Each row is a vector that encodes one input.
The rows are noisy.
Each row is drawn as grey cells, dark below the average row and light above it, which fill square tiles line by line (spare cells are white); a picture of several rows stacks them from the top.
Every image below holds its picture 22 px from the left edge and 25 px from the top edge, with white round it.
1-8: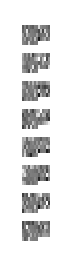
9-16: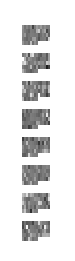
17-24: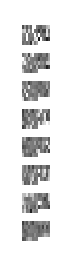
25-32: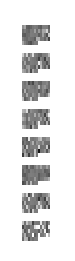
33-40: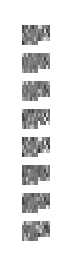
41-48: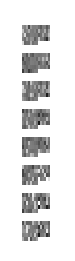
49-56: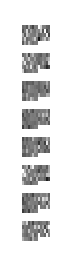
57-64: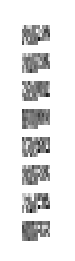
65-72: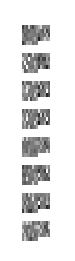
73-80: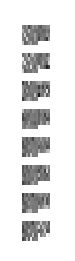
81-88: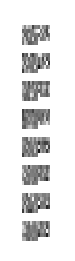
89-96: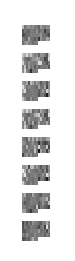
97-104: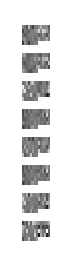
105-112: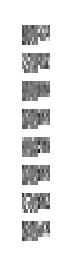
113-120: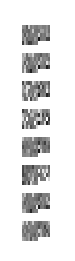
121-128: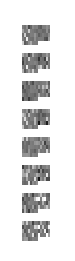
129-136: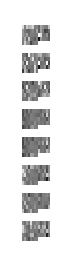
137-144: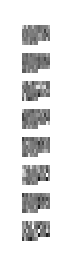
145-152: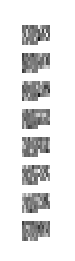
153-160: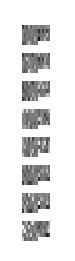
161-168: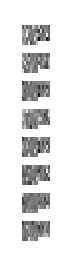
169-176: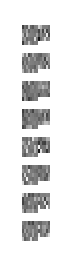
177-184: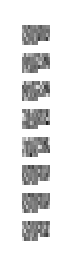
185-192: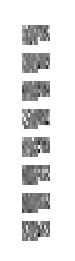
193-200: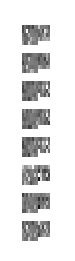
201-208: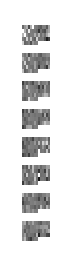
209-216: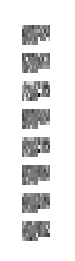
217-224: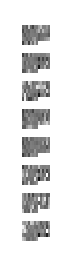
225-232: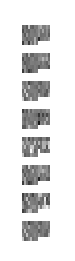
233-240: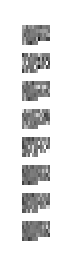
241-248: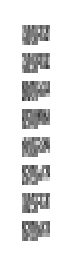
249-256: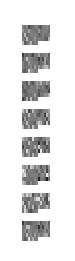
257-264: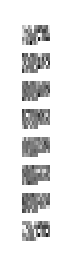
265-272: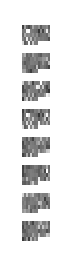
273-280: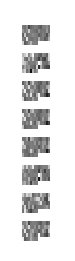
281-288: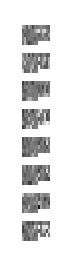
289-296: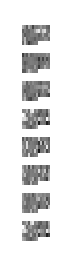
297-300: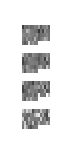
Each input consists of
a node of a 13-node tree.
